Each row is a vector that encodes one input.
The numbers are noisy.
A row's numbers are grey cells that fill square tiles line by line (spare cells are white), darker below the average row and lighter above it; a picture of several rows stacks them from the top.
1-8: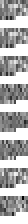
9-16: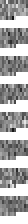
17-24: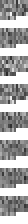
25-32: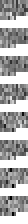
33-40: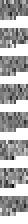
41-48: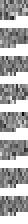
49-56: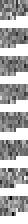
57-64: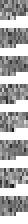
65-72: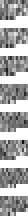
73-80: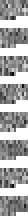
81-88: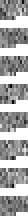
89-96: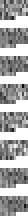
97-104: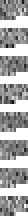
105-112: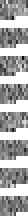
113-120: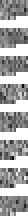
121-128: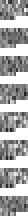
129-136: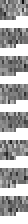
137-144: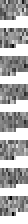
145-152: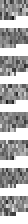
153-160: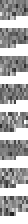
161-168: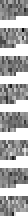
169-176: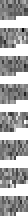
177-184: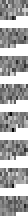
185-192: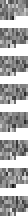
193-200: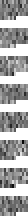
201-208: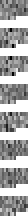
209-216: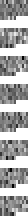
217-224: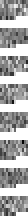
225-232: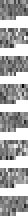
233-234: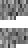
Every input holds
either one of 10 labels, or a point on a 13-point line.
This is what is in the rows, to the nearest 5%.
About 40% of them hold one of 10 labels. The rest hold a point on a 13-point line.
